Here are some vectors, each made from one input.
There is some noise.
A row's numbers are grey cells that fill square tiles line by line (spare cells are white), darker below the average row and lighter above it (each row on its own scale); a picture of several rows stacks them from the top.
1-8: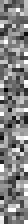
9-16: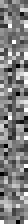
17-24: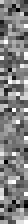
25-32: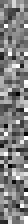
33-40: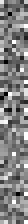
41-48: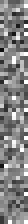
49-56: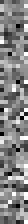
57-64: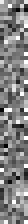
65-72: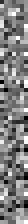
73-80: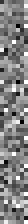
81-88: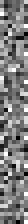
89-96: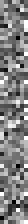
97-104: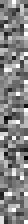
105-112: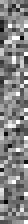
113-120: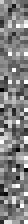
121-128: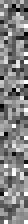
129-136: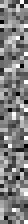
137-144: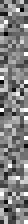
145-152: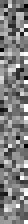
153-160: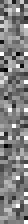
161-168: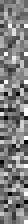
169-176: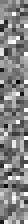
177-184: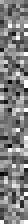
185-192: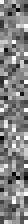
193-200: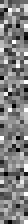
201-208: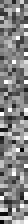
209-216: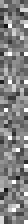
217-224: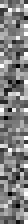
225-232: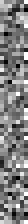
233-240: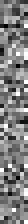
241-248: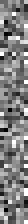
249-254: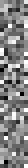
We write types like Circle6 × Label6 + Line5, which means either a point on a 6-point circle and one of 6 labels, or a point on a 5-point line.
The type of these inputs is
(Label4 + Tree10) × Label8.
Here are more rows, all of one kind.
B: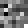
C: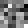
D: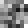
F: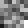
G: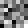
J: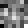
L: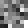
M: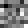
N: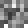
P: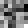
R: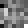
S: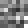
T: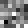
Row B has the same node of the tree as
M and R.
